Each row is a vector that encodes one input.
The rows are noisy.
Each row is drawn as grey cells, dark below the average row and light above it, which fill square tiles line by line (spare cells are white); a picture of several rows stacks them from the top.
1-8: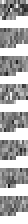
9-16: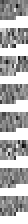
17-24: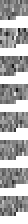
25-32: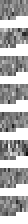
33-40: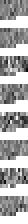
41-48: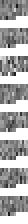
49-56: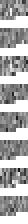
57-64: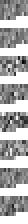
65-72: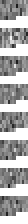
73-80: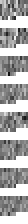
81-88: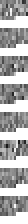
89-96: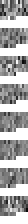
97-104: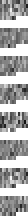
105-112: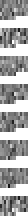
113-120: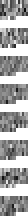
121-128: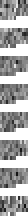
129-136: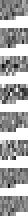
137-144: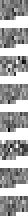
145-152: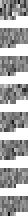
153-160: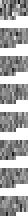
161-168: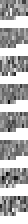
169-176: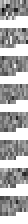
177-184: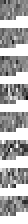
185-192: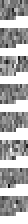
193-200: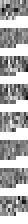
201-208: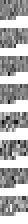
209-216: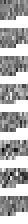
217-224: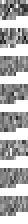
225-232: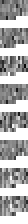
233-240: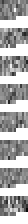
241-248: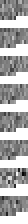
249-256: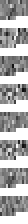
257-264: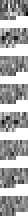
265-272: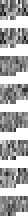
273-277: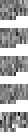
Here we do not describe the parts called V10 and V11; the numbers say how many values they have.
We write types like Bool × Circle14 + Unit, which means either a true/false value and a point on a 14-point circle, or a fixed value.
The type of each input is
(Bool × Bool × Bool + V10) × Line5 + V11.
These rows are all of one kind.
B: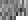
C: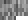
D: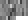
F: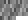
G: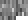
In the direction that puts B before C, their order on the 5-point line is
B, G, C, F, D.
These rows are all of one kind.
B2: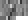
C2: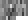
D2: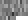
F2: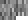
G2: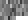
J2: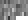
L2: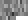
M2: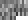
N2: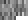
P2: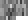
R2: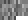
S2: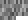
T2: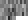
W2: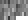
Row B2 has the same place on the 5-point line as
C2, G2, P2 and T2.
